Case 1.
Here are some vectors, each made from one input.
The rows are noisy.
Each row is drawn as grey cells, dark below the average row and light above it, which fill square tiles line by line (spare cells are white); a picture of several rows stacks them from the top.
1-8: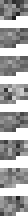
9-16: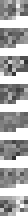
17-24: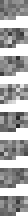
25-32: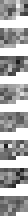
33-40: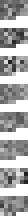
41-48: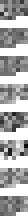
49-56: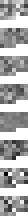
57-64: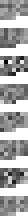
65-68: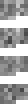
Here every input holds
a node of a 9-node tree.
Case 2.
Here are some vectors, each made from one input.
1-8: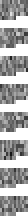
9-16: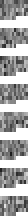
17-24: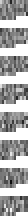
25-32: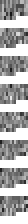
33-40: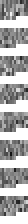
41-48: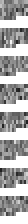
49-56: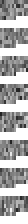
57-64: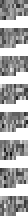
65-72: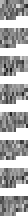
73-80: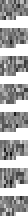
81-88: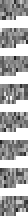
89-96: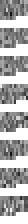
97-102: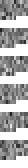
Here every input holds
five true/false values.
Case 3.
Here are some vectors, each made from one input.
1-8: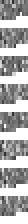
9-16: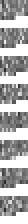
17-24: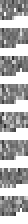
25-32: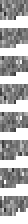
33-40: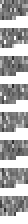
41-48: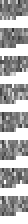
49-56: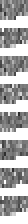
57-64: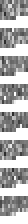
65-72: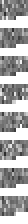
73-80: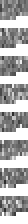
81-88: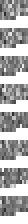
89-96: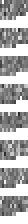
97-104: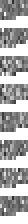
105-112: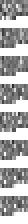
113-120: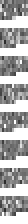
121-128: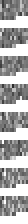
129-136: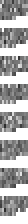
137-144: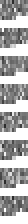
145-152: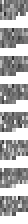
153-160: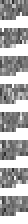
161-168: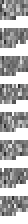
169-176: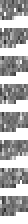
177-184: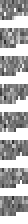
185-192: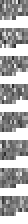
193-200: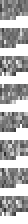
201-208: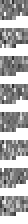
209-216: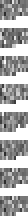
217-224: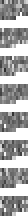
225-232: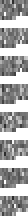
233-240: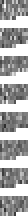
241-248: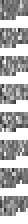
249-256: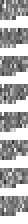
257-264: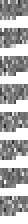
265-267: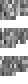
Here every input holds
five true/false values.
